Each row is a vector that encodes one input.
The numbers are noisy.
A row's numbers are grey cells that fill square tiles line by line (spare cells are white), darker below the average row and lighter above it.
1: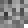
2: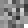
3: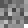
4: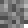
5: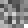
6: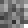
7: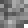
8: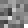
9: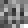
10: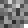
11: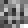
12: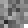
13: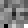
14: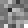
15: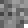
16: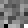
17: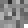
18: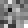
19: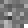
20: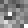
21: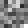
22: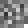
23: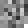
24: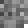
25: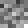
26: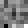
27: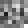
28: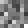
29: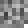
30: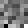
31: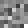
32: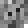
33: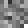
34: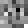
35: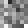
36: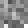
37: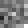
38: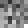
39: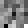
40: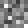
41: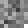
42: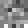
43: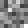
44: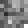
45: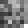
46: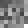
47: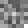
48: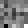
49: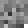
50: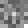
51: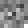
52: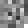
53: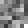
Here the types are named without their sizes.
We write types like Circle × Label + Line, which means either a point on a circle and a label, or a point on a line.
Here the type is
Label × Line.
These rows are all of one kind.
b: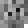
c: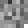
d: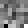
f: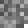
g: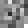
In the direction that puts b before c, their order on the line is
g, b, f, d, c.
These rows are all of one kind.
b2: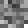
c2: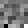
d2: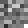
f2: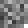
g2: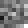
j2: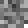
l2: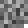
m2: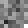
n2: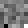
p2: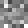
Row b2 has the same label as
j2 and m2.
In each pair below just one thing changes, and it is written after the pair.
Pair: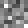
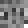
the place on the line
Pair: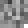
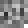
the place on the line
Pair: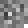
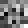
the label
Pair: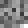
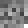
the place on the line
